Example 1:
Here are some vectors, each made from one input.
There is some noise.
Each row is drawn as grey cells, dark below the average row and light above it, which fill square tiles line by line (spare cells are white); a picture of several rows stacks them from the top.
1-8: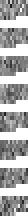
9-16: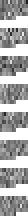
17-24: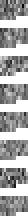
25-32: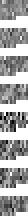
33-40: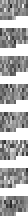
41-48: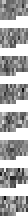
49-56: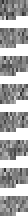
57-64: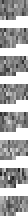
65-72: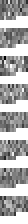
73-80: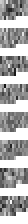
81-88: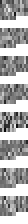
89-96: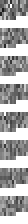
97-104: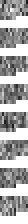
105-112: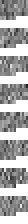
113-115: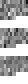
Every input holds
a point on a 15-point circle and a true/false value.
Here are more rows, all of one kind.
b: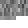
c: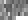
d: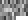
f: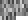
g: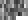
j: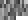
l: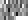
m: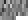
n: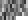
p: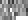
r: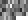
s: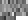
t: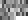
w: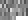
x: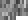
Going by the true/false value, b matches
m, r, t and w.
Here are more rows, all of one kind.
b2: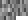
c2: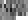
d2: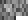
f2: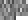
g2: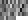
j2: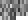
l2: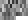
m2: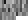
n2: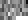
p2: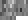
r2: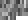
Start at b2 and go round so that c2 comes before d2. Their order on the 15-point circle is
b2, r2, p2, m2, j2, c2, n2, g2, l2, f2, d2.
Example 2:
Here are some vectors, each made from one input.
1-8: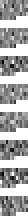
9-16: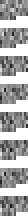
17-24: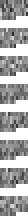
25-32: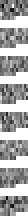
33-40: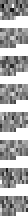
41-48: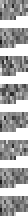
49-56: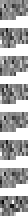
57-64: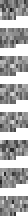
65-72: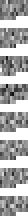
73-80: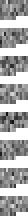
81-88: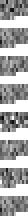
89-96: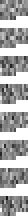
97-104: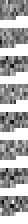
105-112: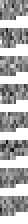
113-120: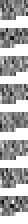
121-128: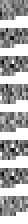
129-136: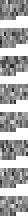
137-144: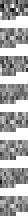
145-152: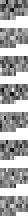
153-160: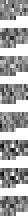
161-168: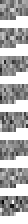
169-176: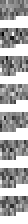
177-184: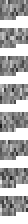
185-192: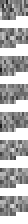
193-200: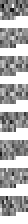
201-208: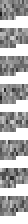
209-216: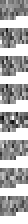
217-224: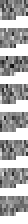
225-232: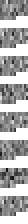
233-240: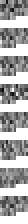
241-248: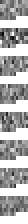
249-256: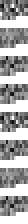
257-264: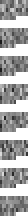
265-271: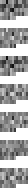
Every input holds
a point on a 9-point line and a true/false value.
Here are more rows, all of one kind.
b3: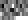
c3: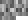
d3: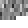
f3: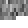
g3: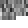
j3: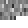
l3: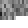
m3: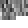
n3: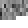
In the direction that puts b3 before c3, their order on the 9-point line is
f3, b3, l3, n3, d3, j3, g3, m3, c3.
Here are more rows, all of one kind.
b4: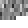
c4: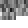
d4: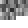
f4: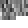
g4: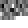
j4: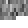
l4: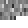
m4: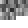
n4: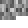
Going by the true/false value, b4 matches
j4, l4 and n4.
